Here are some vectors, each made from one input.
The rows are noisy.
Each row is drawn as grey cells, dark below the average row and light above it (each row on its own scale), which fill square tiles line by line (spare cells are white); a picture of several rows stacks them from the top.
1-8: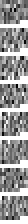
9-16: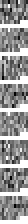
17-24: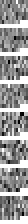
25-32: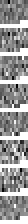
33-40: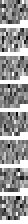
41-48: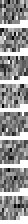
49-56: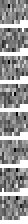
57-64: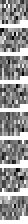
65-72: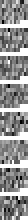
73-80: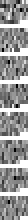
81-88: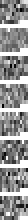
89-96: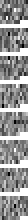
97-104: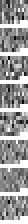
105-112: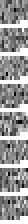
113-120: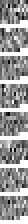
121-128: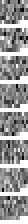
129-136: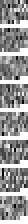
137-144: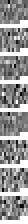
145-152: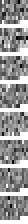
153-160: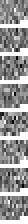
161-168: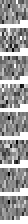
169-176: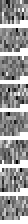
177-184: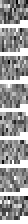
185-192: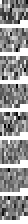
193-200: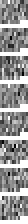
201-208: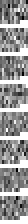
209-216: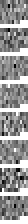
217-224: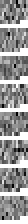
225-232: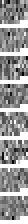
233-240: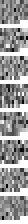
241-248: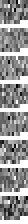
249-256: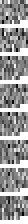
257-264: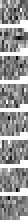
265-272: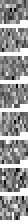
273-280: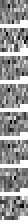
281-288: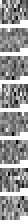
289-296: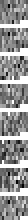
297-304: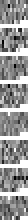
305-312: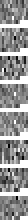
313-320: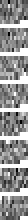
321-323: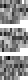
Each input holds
a list of up to three points on a 13-point line.
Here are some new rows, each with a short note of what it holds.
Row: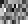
the empty list
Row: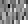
a list of one item
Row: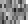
a list of two items
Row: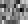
a list of two items
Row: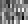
a list of one item
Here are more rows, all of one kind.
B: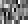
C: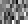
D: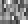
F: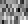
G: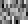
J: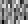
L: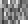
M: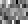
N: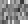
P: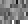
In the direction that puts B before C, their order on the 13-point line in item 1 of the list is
J, N, L, F, D, G, M, P, B, C.
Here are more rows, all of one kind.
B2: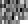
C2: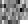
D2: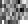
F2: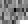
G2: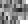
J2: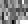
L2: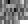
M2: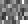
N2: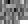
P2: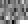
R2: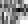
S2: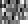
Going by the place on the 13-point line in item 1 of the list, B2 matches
L2, N2 and S2.
